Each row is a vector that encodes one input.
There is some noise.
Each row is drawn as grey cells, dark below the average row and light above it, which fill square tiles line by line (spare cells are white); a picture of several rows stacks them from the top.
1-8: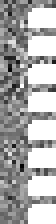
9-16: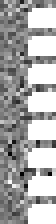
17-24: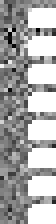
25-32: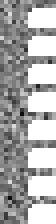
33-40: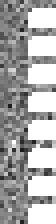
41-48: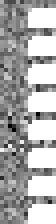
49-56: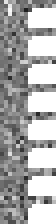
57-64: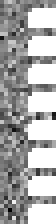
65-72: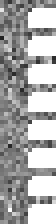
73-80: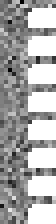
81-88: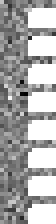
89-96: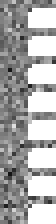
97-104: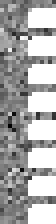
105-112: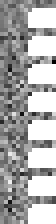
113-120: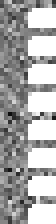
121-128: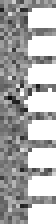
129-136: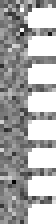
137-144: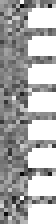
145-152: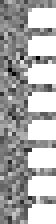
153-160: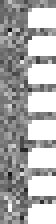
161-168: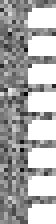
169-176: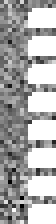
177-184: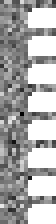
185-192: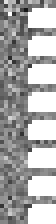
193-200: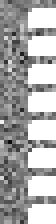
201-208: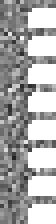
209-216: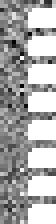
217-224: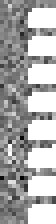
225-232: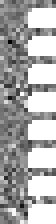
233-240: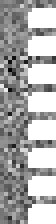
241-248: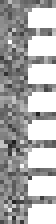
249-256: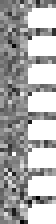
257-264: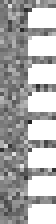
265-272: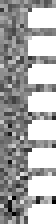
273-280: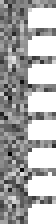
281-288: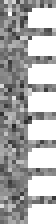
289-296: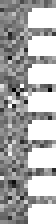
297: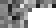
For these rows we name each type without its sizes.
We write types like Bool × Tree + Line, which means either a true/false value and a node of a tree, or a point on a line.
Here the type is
Bool × Bool × Bool × Bool × List(Line).
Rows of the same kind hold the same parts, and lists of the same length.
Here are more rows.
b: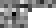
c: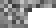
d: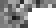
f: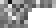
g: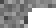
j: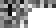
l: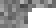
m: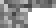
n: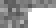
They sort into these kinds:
b, d, m
c, f
g, j, l, n

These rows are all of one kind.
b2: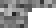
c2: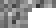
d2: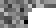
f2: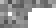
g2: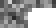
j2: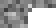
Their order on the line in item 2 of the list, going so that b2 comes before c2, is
j2, g2, d2, b2, f2, c2.
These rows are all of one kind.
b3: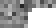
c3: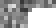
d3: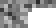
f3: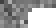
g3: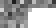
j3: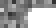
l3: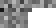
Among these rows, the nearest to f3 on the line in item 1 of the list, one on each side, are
d3 and j3.
